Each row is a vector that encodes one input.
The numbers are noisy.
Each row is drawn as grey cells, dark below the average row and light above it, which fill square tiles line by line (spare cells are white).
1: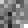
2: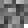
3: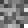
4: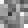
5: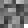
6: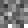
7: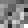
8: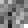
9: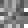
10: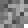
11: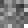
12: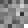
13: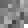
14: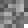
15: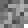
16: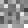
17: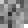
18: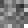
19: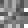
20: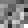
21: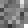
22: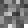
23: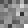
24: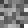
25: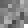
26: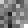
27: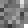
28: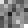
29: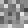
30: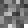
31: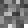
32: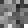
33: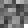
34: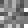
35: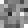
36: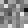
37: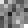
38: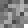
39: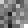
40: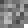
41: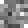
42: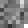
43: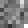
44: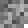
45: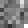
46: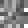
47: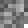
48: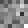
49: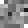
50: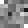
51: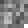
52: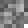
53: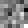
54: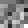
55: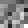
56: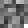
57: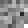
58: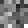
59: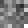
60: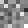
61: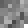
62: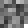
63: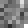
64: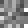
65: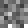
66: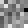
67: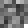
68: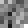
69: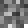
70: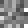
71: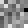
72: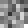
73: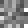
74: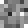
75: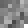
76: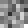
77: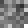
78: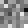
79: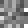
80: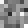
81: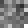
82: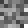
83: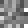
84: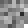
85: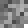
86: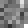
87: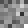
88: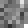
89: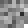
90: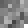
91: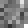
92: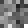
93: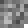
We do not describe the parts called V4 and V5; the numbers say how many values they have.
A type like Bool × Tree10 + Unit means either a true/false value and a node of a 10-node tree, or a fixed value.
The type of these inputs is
Bool × (Circle6 + Unit) + V4 × V5.
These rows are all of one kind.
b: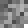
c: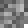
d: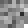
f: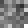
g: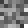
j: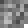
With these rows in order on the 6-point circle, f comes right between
d and j.
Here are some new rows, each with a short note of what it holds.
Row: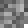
a point on a 6-point circle and a true/false value
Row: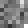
a true/false value
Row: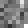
a true/false value
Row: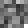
a true/false value
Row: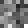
a point on a 6-point circle and a true/false value
